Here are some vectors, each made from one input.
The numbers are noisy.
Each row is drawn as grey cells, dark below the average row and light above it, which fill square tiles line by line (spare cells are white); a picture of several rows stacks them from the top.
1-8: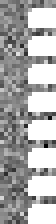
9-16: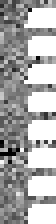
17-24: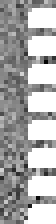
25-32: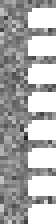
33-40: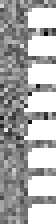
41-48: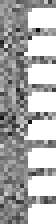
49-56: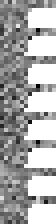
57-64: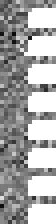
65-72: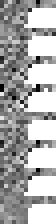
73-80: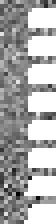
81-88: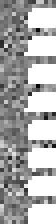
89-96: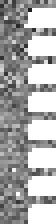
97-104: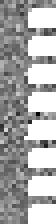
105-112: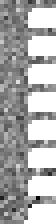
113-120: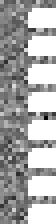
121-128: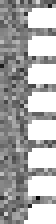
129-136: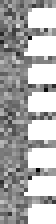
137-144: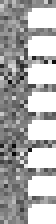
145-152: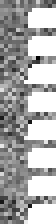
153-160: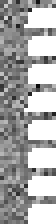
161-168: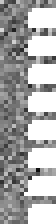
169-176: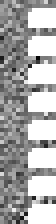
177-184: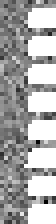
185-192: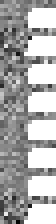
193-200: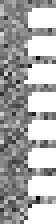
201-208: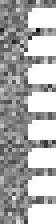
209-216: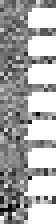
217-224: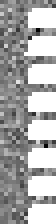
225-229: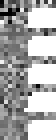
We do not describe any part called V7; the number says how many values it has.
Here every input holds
a list of up to two items, each either a point on a 6-point circle and a value of V7, or a point on a 5-point line.
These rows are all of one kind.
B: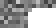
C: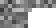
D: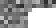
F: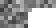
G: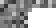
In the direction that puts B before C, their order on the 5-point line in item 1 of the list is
D, B, C, F, G.
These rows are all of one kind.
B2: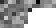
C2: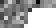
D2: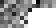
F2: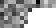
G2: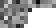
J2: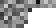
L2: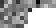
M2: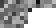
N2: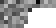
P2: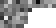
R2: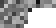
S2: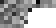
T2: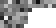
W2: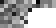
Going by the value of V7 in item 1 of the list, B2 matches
C2, P2 and T2.
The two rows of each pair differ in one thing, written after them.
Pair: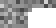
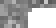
the place on the 6-point circle in item 2 of the list
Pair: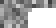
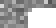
the place on the 6-point circle in item 1 of the list
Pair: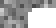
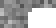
the value of V7 in item 2 of the list
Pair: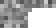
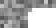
the place on the 6-point circle in item 2 of the list
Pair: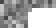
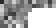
the place on the 6-point circle in item 2 of the list
